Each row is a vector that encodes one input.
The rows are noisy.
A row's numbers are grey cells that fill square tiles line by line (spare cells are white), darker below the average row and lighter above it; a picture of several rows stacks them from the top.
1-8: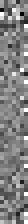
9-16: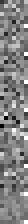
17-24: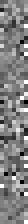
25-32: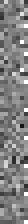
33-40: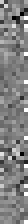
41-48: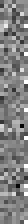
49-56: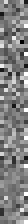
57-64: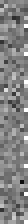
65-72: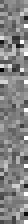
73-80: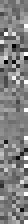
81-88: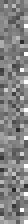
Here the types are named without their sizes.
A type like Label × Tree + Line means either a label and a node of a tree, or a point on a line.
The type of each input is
List(Circle + Line).
